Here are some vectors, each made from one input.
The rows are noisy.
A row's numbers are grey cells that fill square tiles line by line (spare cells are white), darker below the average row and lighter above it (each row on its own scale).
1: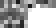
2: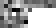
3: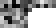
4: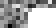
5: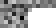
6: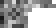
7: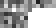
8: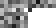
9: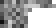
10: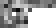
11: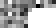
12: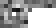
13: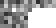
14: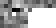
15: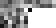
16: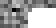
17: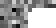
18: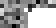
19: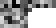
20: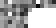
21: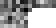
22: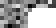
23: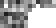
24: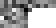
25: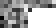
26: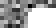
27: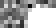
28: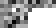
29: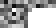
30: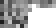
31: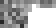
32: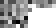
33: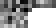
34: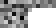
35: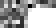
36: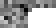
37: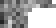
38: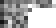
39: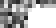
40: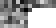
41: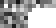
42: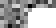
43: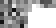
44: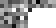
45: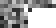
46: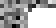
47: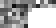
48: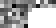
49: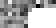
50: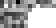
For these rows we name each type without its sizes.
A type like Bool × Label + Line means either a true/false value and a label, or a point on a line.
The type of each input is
Bool × Bool × Bool + Line.
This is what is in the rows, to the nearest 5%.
About 30% of them hold a point on a line. The rest hold three true/false values.
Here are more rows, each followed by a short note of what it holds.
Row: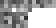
three true/false values
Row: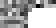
a point on a line
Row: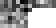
a point on a line
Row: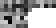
a point on a line
